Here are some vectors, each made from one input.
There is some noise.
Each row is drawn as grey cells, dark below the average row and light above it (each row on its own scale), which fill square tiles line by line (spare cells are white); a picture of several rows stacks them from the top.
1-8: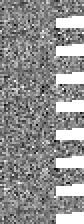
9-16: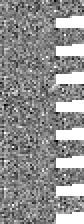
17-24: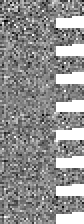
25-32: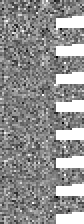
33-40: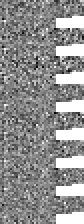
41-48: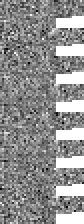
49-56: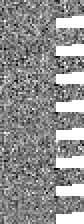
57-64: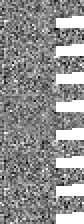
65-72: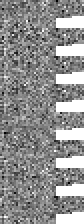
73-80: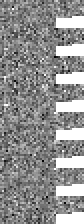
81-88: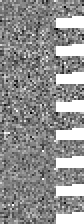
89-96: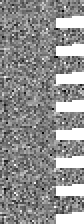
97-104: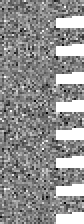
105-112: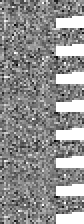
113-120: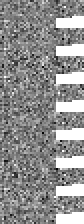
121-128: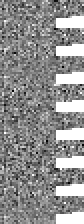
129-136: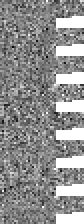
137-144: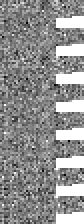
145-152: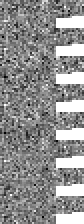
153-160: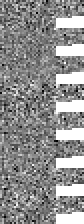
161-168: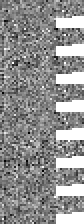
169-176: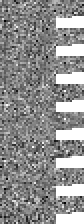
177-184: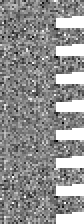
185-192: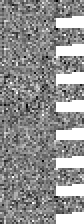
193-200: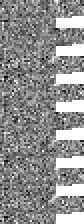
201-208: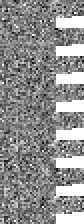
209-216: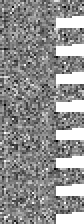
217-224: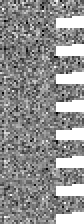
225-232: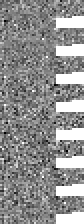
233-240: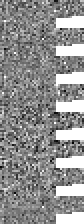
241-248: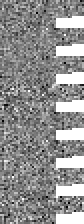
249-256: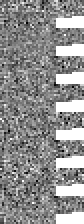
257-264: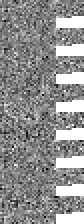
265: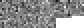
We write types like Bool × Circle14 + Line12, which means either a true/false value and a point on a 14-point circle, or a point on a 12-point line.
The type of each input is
Circle18 + Tree19.
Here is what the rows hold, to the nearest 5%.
About 55% of them hold a point on an 18-point circle. The rest hold a node of a 19-node tree.
